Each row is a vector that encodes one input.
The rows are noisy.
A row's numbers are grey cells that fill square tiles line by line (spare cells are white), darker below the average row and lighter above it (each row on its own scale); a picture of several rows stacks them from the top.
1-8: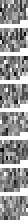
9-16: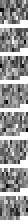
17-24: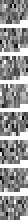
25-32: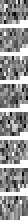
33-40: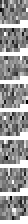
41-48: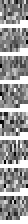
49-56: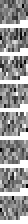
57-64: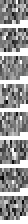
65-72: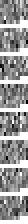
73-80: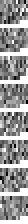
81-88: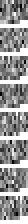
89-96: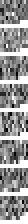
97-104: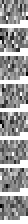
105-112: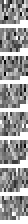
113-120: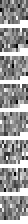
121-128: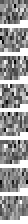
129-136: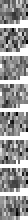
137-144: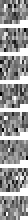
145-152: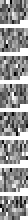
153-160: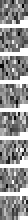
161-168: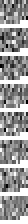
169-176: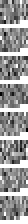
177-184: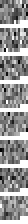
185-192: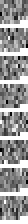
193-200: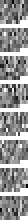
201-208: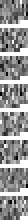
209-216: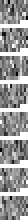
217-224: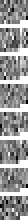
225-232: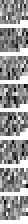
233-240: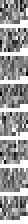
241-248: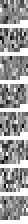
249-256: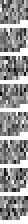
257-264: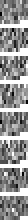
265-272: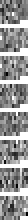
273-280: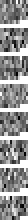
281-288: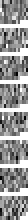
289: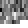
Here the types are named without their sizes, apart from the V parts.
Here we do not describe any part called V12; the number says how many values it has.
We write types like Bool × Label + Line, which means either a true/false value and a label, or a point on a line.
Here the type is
Bool × Bool × Bool × Bool + Circle × V12 + Unit.
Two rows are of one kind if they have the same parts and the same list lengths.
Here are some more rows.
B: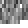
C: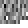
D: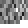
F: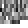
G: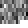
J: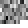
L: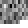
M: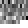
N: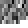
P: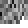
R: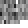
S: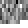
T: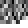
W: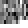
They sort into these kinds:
B, S
C, F, J, M
D, G, L, N, P, R, T, W

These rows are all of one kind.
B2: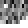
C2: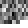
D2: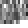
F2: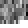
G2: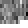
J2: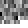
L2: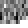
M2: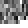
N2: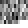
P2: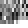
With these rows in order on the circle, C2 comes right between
B2 and N2.
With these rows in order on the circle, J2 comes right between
L2 and M2.
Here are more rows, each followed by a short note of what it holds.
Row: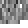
a fixed value
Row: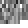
a fixed value
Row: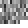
four true/false values
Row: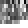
a point on a circle and a value of V12
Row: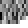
a point on a circle and a value of V12
